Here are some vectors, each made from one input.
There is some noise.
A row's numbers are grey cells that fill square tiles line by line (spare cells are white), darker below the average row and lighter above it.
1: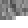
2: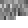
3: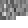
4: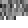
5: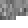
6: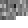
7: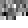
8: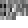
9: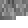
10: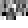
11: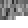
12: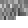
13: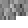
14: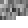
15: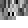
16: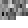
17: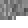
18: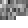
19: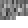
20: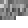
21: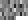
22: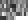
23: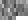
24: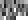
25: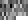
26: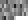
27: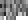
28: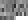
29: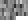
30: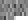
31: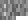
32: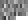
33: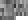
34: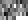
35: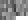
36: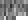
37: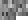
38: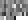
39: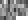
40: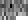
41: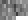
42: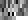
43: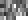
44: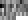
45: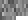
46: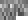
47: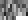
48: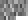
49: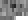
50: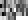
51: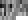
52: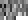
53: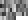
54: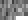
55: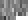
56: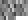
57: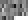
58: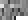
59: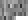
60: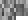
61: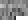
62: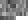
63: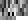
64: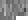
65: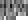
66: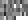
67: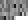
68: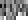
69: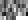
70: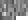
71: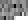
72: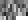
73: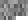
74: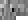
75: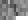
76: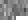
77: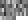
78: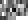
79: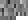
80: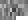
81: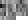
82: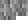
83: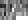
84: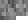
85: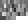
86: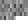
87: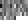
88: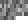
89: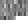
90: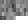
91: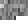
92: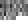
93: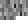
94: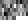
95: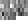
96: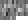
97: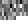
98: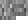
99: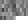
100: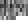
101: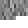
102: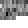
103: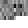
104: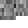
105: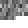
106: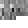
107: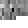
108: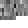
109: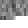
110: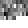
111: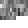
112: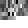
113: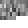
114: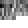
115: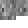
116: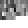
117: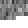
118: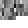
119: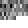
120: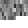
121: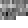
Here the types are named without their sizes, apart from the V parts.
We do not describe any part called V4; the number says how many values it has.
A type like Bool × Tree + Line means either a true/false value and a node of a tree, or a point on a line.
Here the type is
List(Bool × V4).
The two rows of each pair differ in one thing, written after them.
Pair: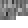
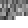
the value of V4 in item 1 of the list
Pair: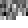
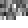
the value of V4 in item 1 of the list
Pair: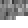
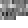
the value of V4 in item 1 of the list
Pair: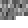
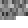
the value of V4 in item 1 of the list
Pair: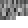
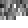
the true/false value in item 1 of the list
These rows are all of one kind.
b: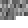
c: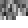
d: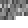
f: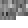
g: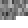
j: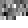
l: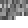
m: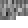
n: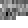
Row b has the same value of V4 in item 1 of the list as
c, d and l.
